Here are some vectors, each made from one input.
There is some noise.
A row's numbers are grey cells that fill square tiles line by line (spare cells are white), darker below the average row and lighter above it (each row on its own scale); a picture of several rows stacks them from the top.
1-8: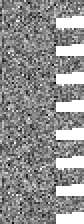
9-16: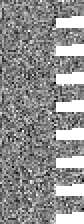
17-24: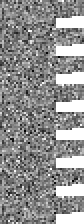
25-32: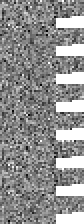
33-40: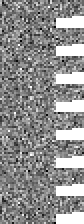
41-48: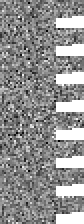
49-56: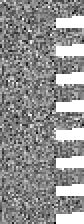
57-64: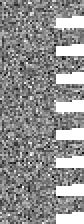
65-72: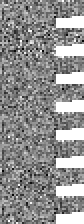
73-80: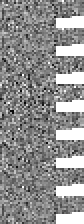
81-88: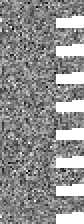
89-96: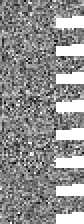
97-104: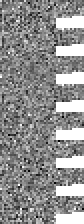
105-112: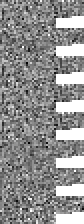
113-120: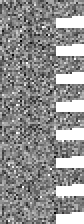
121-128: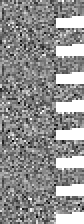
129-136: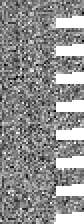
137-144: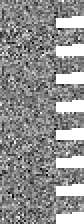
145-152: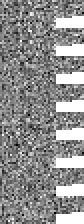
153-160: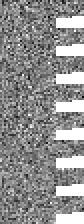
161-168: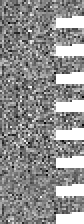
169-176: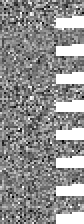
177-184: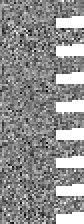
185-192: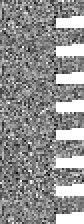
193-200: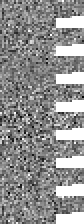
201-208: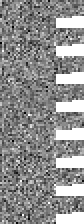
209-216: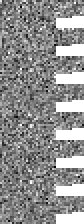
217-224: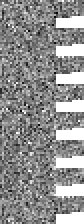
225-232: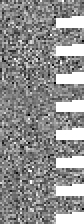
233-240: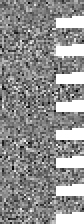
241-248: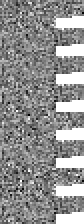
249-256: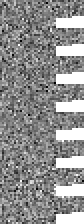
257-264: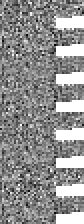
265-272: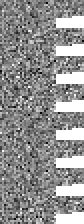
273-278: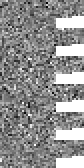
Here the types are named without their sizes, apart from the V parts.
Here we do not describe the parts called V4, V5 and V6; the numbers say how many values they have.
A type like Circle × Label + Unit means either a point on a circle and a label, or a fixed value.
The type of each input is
Bool × V6 + Label + (Tree + V4) × V5.
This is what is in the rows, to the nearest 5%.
About 30% of them hold a label. About 25% of them hold a true/false value and a value of V6. The rest hold a value of V5, together with either a node of a tree, or a value of V4.
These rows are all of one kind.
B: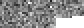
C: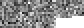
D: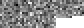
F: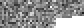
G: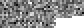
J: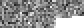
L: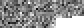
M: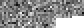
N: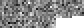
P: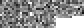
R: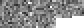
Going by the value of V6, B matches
D, P and R.
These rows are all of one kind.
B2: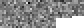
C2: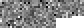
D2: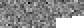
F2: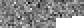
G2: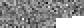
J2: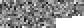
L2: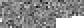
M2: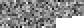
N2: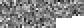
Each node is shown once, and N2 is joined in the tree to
G2 and L2.
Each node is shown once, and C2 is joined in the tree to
F2.
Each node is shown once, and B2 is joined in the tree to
F2 and M2.
